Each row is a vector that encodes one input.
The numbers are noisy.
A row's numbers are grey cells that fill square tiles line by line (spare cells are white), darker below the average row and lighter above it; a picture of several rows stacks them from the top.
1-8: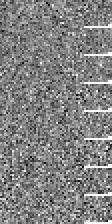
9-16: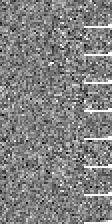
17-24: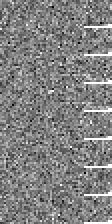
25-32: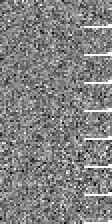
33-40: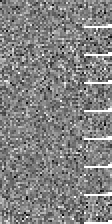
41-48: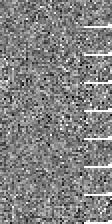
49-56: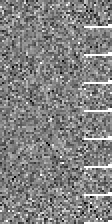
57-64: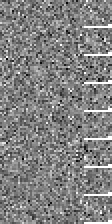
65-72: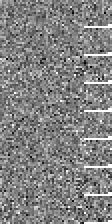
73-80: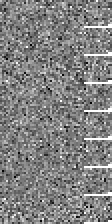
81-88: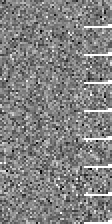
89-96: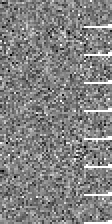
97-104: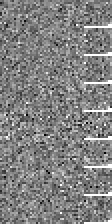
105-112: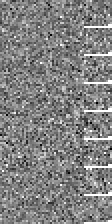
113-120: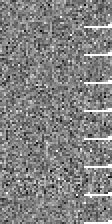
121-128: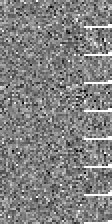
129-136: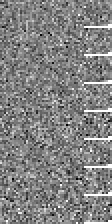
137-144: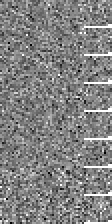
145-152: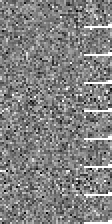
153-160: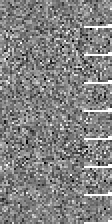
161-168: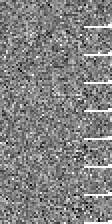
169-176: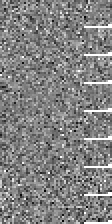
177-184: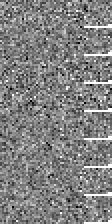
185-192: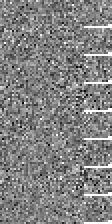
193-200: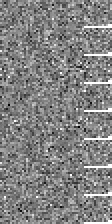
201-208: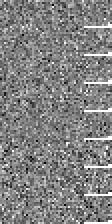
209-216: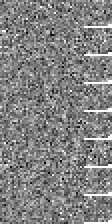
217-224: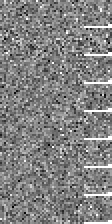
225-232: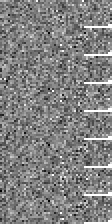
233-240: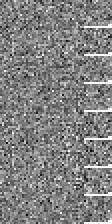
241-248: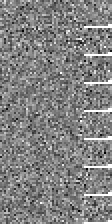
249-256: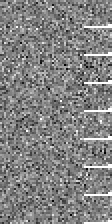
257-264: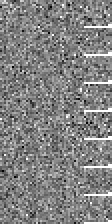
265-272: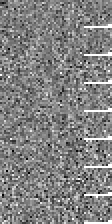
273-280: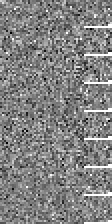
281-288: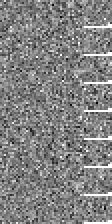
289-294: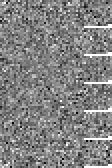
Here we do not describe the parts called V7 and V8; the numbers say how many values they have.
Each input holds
a point on a 6-point line, four true/false values and a value of V8, together with either a node of a 9-node tree and a value of V7, or a list of up to two points on a 5-point line.
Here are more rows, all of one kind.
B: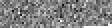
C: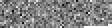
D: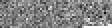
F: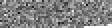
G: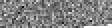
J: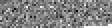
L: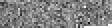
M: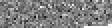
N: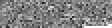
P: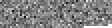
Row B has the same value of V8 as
C, J and P.
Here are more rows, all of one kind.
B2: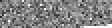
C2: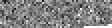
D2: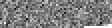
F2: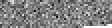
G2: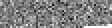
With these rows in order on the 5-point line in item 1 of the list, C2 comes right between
B2 and D2.
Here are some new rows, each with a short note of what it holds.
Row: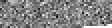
a point on a 6-point line, four true/false values and a value of V8, together with a list of one item
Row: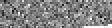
a point on a 6-point line, four true/false values and a value of V8, together with a list of one item
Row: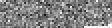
a point on a 6-point line, four true/false values and a value of V8, together with the empty list
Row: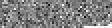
a point on a 6-point line, four true/false values and a value of V8, together with the empty list
